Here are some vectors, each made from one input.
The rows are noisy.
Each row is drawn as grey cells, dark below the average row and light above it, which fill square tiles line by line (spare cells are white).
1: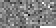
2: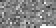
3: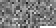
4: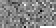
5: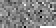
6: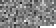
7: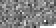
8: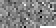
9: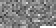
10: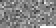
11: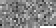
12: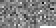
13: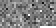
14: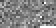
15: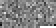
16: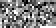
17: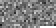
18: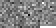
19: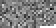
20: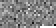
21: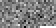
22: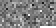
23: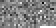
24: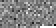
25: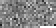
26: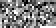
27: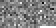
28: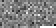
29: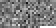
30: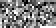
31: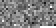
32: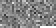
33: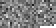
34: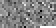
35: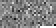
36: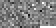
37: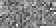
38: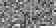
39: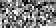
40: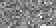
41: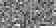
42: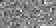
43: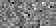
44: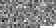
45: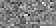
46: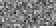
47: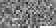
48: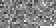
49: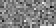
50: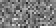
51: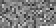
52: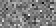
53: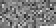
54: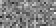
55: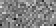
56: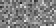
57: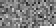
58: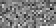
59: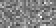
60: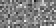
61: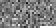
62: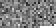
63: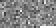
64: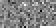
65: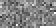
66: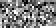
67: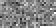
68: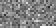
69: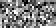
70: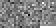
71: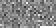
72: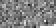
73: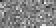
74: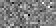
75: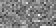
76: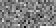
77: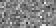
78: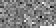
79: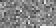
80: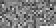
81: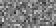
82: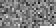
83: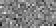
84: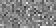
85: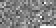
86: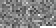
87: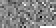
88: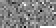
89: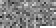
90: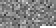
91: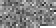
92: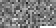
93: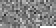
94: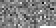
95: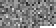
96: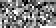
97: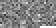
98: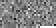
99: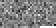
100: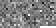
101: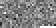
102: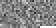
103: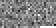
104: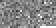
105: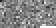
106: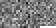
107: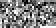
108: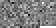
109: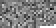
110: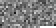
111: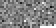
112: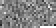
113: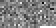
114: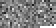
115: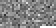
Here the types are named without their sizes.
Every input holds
a list of points on a circle.
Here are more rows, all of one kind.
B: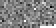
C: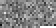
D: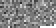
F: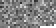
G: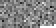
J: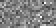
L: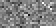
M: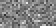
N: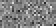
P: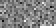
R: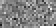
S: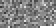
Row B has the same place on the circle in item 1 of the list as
G and P.
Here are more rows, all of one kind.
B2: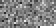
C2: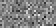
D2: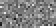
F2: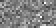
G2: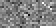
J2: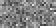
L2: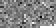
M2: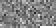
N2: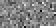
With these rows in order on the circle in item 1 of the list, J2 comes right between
D2 and N2.
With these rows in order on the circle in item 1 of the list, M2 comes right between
C2 and F2.
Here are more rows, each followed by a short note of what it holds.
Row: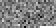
a list of one item
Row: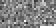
a list of two items
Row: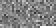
a list of two items
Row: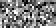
the empty list
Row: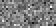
a list of one item
